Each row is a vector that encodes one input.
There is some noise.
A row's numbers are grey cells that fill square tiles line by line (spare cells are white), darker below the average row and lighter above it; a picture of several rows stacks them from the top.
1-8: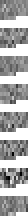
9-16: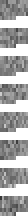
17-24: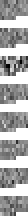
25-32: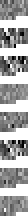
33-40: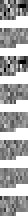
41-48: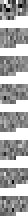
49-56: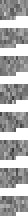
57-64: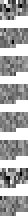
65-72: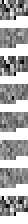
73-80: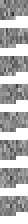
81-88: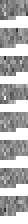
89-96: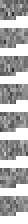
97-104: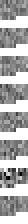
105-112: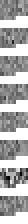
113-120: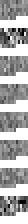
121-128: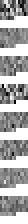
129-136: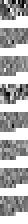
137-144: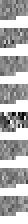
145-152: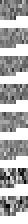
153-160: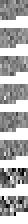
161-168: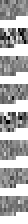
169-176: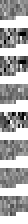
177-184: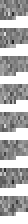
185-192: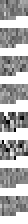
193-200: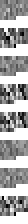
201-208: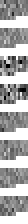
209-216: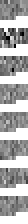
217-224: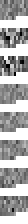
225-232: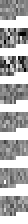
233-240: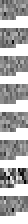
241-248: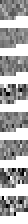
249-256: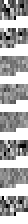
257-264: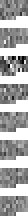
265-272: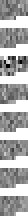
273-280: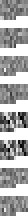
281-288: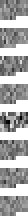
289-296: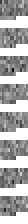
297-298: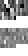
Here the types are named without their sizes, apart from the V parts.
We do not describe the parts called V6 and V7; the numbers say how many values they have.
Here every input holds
either a label, a node of a tree, a true/false value and a value of V6, or a value of V7.
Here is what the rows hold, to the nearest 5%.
About 80% of them hold a label, a node of a tree, a true/false value and a value of V6. The rest hold a value of V7.
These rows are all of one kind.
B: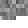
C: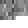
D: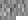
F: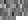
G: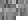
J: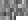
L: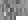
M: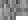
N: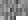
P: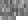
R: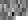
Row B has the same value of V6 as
F and P.
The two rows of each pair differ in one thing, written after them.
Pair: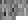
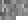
the node of the tree
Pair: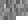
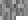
the value of V6
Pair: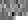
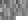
the true/false value
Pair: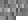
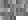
the value of V6
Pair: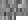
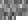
the true/false value
